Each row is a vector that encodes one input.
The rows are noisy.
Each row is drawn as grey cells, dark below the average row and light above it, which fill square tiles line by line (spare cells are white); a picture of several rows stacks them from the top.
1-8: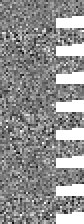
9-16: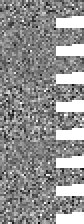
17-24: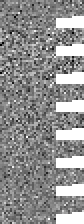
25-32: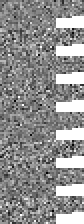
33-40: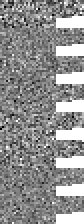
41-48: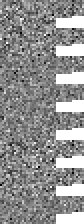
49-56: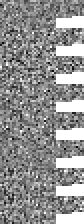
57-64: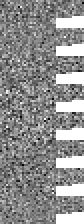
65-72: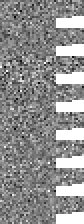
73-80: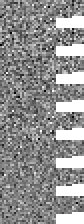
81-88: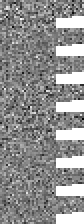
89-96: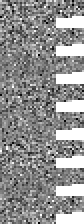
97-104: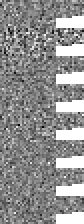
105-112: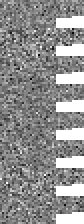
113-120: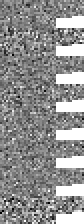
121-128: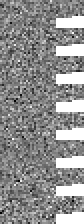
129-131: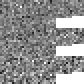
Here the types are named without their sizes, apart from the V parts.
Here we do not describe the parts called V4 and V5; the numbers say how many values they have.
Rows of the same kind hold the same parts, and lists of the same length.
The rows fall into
5 kinds.
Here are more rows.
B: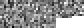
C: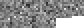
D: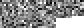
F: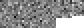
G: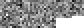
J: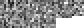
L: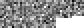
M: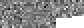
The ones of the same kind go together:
B, J
C, M
D, F
G
L

